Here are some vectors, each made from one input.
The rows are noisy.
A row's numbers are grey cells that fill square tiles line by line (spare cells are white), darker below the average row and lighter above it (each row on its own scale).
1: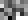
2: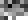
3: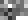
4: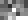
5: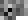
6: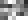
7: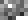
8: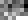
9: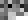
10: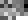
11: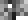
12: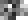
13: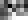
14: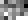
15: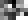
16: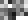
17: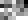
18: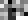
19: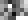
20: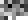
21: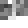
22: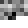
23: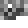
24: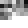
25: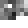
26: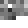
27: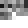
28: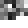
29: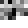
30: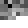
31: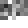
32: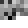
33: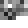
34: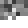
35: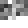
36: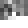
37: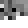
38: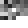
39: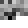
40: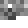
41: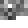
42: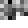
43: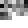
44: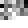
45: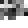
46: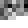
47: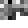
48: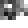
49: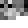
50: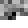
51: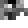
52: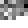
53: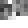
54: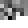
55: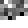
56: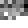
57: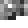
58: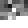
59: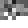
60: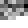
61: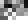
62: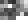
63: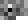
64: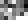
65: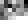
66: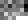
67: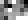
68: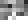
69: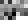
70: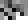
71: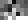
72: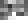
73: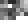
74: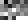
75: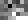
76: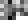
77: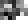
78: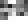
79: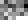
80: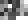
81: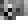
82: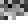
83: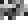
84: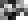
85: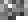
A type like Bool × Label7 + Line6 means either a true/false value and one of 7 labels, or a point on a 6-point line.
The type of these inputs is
Circle9 + Tree10.
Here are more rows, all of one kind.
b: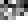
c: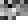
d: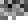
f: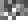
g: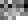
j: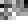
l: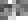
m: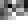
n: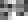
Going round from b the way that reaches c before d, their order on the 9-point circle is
b, m, j, n, l, f, c, d, g.
